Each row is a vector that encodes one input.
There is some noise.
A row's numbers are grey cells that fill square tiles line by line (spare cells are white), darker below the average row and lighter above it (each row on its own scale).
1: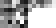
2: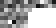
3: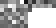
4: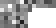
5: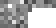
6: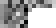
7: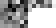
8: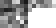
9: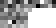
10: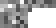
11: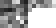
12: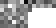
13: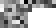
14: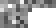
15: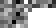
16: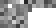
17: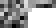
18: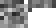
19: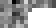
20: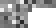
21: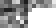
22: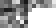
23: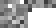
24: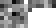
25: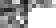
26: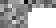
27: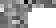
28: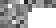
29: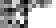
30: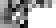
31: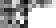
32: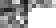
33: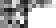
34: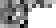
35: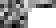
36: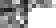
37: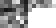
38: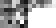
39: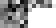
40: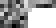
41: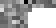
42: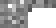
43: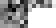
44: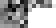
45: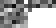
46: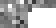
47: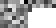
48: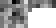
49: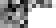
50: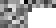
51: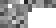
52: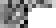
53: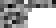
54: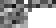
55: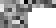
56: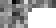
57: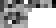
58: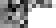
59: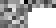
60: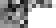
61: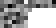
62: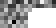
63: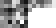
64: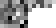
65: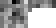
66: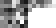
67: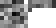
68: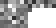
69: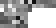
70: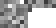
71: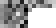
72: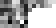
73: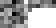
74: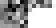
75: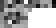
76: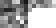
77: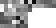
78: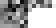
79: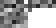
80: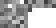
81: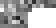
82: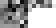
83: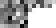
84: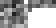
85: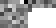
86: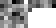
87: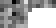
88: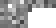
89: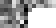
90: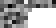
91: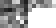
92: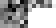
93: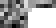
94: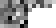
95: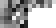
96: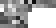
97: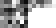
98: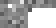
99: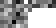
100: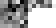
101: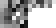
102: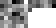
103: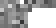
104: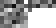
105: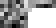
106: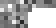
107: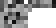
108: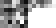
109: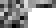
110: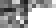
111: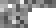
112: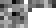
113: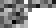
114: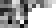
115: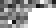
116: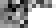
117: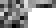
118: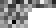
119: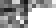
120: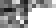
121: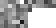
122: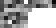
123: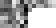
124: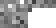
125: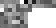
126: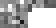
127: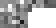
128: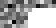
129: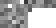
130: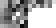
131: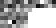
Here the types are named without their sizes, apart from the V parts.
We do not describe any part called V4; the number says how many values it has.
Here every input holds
either a point on each of two lines, or a list of items, each a true/false value and a value of V4.
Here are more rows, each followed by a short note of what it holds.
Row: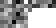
a point on each of two lines
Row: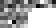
a point on each of two lines
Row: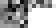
a list of one item
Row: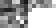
a list of one item
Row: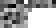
a point on each of two lines
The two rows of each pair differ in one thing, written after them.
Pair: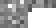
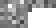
the value of V4 in item 2 of the list
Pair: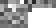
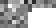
the value of V4 in item 2 of the list
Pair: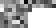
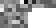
the value of V4 in item 2 of the list
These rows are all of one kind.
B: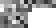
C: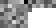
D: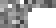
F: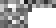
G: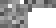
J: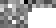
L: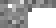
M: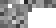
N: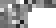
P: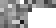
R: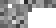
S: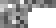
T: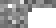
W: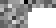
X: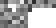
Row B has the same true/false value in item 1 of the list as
D, N, P and S.
